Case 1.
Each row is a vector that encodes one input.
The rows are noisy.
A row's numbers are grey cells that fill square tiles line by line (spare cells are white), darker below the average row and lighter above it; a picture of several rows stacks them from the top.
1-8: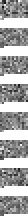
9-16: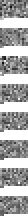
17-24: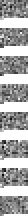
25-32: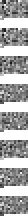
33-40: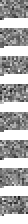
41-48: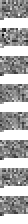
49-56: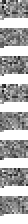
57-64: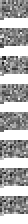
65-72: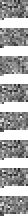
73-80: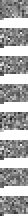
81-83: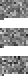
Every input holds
a point on an 8-point line.
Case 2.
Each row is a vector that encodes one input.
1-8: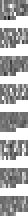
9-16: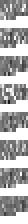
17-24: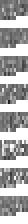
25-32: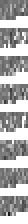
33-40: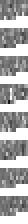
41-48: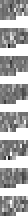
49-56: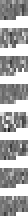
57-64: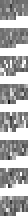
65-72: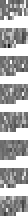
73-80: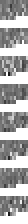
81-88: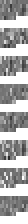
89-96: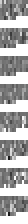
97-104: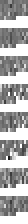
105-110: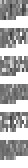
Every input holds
either a fixed value, or a node of a 13-node tree.
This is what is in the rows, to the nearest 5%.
About 5% of them hold a fixed value. The rest hold a node of a 13-node tree.
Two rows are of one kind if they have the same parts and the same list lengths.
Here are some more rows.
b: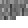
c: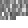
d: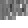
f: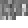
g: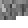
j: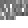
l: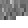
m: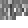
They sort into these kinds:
b, c, d, f, j, l, m
g

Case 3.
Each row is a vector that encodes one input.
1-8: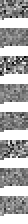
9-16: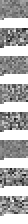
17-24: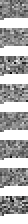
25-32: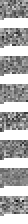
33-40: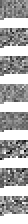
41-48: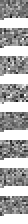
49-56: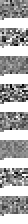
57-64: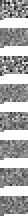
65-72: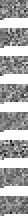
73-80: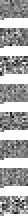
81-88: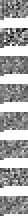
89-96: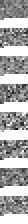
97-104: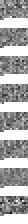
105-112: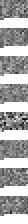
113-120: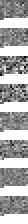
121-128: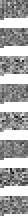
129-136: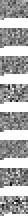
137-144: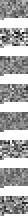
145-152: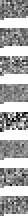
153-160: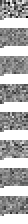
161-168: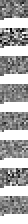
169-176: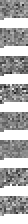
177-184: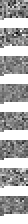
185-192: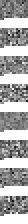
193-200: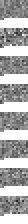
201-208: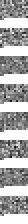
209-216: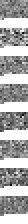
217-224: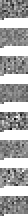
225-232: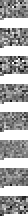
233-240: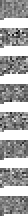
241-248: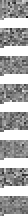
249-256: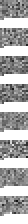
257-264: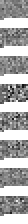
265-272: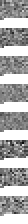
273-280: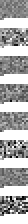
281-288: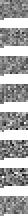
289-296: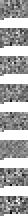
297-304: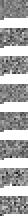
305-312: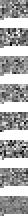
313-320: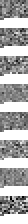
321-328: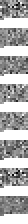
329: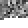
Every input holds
three true/false values.
